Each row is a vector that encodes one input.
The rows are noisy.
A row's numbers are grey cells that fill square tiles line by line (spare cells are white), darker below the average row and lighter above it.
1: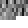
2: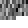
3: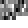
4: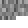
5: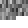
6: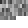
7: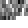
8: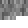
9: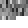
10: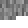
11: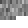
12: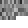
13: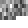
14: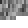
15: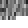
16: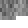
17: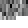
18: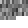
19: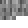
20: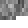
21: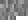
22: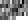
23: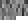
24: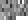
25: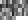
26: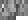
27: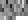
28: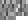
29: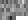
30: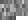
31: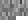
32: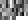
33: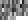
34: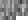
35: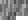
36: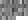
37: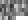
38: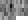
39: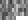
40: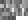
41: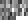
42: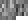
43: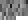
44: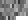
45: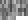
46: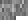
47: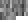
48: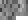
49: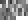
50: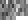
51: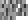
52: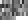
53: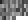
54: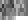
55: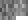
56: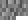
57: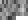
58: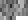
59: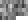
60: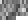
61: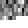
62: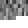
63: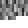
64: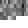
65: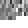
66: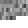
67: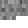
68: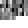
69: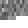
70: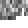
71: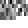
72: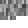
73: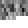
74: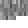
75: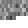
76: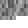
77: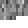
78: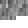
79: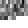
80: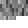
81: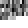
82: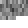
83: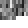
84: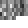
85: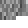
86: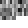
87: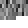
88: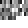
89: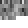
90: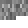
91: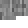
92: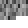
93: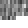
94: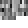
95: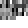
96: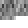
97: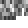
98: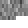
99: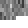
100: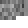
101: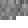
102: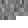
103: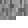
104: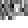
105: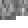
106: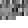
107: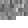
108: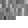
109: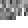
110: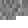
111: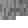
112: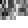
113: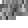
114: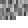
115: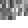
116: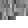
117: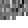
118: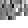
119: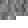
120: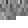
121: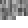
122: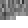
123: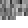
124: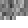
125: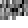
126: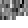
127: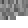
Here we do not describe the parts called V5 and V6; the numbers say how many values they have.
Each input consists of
either a value of V5 and a value of V6, or a list of up to two points on a 4-point line.
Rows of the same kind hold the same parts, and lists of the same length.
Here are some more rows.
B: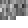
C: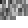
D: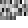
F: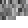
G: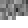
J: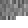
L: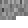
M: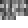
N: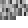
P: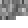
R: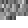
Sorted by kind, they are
B, F
C, J, M, P, R
D, L, N
G

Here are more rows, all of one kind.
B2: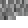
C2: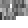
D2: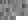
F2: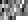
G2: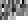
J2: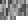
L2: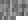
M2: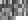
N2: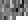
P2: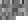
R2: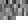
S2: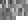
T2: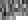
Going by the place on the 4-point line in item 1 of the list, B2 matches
J2 and N2.
